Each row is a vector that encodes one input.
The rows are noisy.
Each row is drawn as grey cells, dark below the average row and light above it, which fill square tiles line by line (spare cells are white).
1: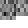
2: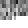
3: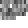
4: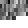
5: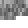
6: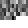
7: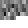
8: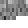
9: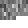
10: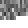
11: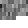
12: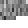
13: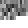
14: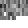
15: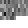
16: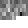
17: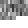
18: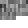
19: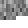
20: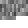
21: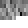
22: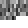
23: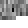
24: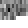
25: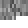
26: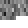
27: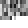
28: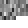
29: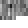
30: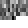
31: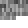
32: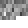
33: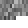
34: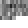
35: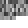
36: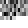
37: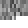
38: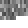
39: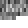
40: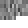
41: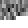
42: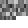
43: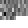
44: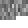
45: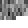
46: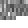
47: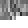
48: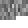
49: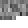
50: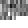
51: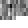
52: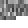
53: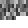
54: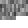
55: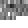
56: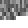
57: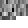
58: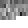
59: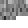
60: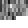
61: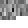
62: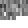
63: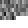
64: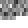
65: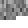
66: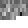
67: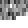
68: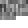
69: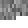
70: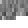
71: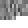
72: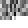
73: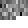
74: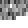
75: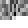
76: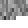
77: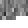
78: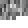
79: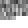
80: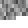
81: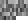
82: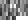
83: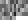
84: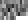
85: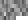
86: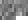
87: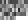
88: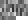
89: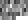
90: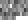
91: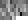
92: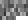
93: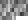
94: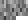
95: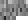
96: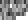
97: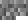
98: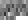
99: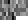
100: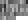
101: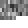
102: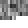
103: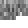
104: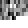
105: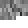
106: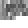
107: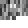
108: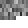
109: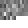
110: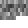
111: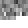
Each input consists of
a point on an 11-point circle and a point on an 11-point line.
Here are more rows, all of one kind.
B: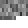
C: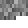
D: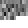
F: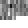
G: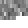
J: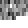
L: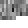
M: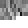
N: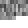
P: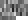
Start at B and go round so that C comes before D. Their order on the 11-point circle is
B, C, M, N, J, G, L, P, D, F.
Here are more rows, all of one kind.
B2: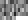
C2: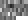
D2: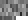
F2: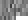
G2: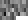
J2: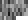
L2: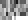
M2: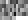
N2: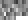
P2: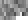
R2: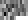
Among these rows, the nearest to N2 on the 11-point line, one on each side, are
F2 and P2.
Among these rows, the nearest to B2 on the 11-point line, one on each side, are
G2 and M2.
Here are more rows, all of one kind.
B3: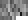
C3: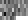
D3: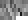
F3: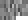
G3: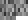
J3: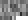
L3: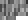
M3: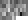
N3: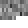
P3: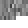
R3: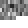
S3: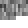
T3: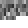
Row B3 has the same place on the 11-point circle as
D3, F3, G3 and L3.
